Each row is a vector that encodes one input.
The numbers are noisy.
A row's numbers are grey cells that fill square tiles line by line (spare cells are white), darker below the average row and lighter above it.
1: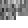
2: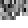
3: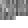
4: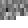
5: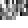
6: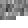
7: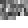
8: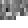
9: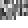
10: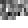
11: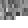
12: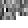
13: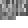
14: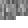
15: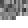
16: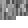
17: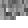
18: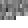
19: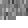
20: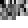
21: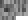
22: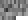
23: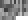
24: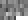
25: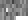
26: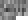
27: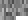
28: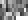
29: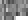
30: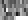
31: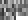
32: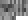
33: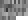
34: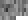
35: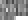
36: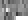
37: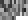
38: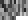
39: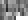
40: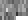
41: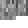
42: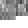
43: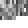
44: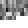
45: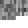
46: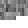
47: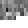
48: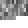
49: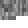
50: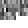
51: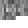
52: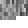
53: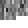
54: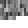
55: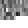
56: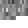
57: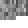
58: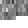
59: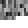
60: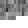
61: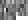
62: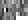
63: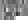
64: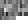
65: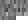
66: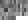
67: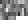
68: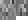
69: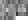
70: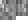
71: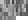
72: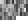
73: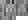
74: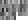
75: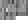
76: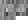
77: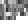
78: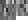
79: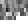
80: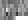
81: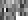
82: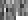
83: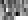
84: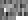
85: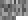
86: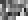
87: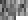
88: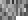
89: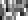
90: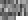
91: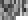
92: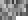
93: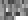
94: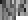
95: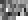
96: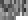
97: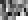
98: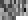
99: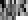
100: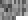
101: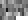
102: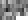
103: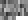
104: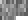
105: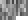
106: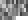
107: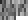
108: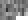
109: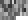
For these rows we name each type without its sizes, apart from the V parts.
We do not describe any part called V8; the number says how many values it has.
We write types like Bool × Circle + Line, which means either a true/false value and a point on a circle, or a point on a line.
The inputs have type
Bool × (Line + V8).
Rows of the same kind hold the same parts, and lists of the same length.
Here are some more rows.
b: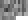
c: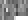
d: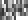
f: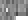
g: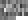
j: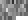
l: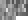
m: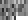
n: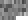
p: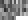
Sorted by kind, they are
b, c, f, j, l, n, p
d, g, m

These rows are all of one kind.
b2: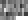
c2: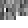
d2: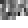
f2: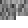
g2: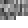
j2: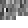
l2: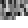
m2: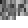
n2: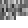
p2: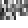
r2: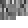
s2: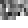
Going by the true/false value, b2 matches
d2, g2, l2 and s2.
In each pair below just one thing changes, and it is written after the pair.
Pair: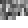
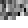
the place on the line
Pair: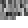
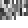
the place on the line
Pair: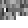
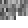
the place on the line
